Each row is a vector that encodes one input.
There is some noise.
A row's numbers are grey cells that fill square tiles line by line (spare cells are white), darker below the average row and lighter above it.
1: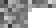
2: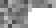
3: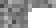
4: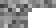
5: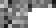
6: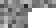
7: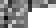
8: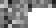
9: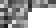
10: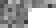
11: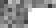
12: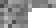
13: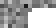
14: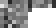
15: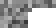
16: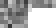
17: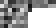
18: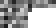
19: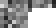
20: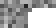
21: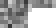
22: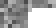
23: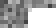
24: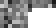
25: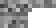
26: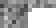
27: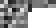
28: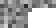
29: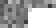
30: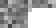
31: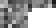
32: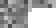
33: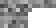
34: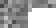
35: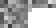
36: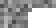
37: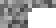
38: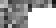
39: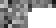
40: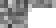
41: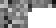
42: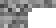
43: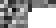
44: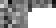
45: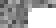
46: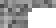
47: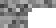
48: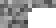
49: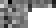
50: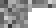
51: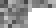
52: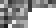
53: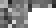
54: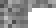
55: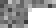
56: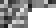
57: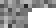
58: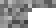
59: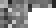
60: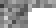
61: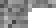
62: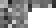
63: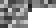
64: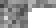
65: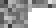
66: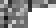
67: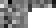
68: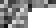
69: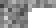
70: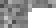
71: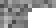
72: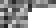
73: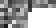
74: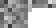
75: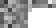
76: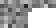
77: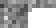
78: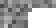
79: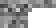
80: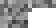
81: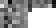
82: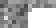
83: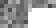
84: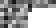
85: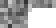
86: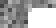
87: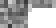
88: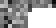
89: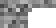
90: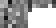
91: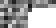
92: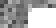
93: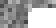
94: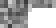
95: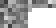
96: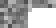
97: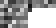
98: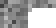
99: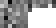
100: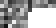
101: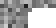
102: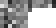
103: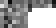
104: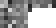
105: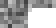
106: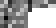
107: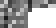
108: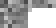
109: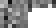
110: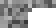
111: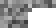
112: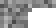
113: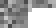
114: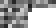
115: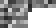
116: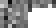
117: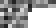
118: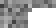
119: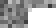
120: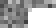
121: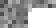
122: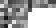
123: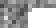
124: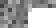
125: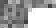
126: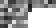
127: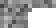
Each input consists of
either one of 6 labels and a true/false value, or a node of an 11-node tree.
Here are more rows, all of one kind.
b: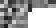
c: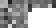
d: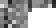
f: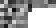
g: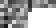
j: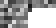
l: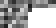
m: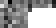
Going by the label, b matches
f and m.
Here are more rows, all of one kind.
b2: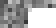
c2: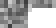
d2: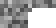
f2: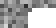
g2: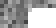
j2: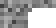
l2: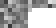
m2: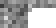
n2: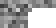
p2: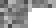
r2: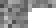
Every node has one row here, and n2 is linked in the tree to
j2.
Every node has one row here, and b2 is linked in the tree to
g2.
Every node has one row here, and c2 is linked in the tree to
p2.
